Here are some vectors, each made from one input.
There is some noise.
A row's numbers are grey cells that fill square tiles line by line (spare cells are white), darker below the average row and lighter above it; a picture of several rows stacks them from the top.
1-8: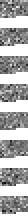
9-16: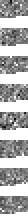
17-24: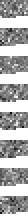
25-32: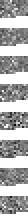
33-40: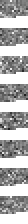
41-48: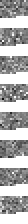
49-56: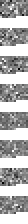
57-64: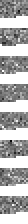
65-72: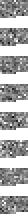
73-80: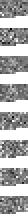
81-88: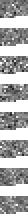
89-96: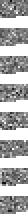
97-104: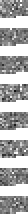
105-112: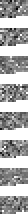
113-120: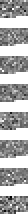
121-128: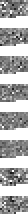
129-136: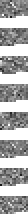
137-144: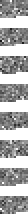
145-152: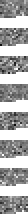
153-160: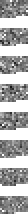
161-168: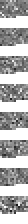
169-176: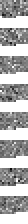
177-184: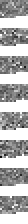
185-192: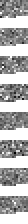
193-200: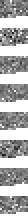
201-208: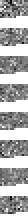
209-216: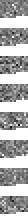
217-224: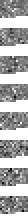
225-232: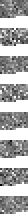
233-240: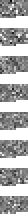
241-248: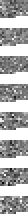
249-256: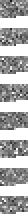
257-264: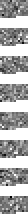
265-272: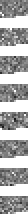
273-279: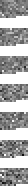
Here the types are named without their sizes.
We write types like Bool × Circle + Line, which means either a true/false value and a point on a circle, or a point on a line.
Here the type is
Circle × (Label + Tree).
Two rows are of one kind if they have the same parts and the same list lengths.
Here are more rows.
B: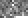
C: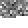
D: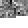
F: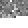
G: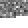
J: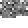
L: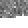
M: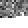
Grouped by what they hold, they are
B, F, G, L, M
C, D, J

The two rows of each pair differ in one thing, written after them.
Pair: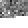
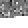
the place on the circle
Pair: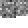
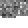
the place on the circle
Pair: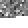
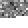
the place on the circle
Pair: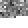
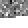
the place on the circle
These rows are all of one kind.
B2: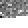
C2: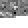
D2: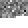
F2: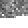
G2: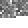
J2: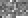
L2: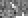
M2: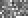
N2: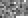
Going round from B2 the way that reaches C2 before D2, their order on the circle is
B2, F2, C2, L2, N2, D2, J2, M2, G2.
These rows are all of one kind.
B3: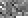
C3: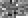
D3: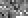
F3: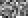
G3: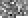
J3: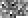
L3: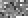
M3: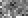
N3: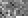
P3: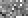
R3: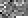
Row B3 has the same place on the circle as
L3, M3, N3 and P3.
